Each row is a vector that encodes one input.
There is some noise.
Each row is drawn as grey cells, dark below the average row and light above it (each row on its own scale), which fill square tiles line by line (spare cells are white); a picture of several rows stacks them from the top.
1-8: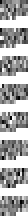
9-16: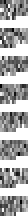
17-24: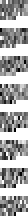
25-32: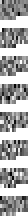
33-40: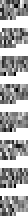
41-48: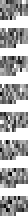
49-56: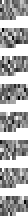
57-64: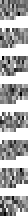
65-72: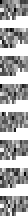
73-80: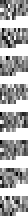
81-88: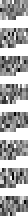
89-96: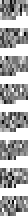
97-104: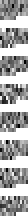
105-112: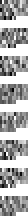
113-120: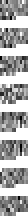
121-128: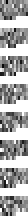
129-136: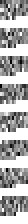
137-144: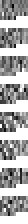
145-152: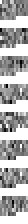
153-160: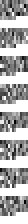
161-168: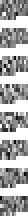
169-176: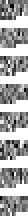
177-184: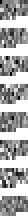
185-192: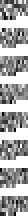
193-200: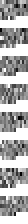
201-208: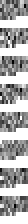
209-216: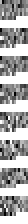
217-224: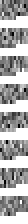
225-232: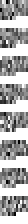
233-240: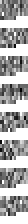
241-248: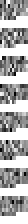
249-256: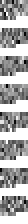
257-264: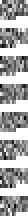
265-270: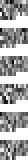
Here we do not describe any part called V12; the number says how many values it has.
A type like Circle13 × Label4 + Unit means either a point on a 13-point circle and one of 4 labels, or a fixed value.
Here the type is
(Label10 × V12 + Unit) × Line7 + Line8.
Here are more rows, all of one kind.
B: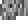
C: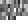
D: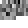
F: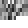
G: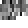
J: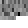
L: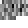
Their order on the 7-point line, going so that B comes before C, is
J, D, B, C, F, L, G.
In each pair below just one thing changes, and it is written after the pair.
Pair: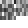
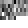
the value of V12
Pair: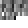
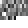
the place on the 7-point line
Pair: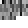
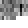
the value of V12
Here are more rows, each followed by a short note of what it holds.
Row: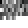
a point on an 8-point line
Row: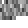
a point on a 7-point line
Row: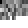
a point on an 8-point line
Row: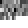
a point on an 8-point line
